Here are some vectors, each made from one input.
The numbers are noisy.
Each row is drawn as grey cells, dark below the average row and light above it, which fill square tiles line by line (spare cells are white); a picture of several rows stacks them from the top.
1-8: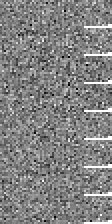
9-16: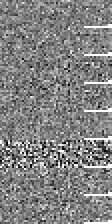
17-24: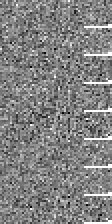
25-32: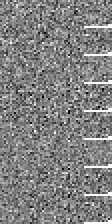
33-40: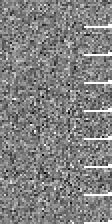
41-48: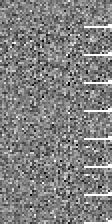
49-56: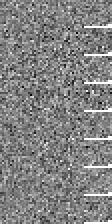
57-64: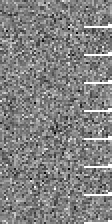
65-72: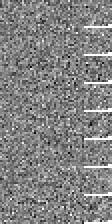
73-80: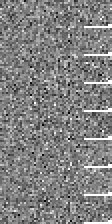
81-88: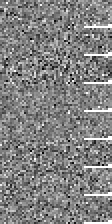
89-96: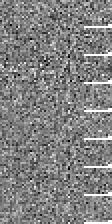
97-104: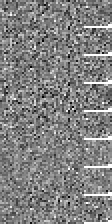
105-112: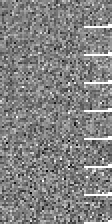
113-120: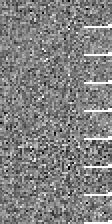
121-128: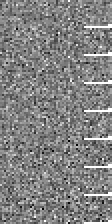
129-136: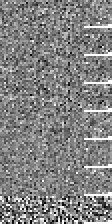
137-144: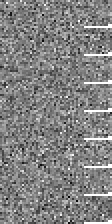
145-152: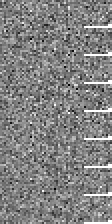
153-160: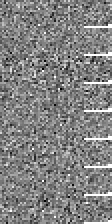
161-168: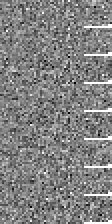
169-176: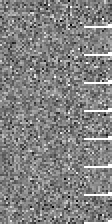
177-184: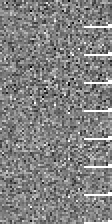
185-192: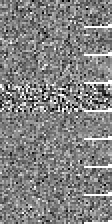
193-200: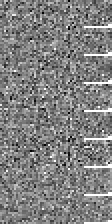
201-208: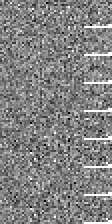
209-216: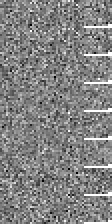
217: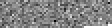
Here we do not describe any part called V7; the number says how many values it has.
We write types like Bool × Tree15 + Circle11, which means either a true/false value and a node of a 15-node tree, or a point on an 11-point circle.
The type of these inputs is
List2(Label6 × V7).
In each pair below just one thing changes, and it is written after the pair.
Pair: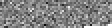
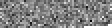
the value of V7 in item 1 of the list
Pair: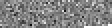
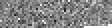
the label in item 1 of the list
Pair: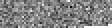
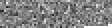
the label in item 1 of the list
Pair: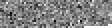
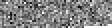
the value of V7 in item 2 of the list
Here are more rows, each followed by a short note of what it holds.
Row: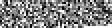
the empty list
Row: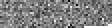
a list of one item
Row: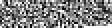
the empty list
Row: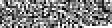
the empty list
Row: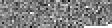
a list of one item
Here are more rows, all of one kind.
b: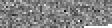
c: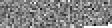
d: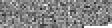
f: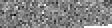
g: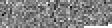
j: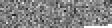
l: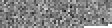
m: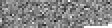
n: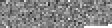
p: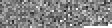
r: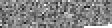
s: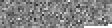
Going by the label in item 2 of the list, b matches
c, g, n and p.
